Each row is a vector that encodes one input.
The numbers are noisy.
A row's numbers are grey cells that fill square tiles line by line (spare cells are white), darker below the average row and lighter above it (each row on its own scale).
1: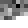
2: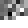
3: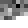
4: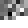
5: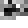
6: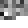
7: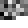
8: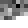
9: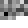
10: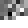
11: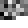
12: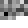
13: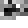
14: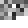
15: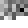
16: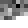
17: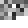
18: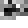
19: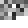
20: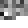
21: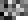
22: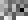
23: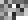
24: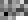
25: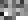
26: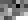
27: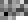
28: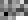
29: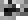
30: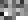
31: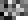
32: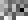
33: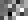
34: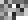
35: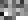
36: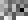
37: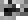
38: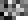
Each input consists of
a point on an 8-point circle.
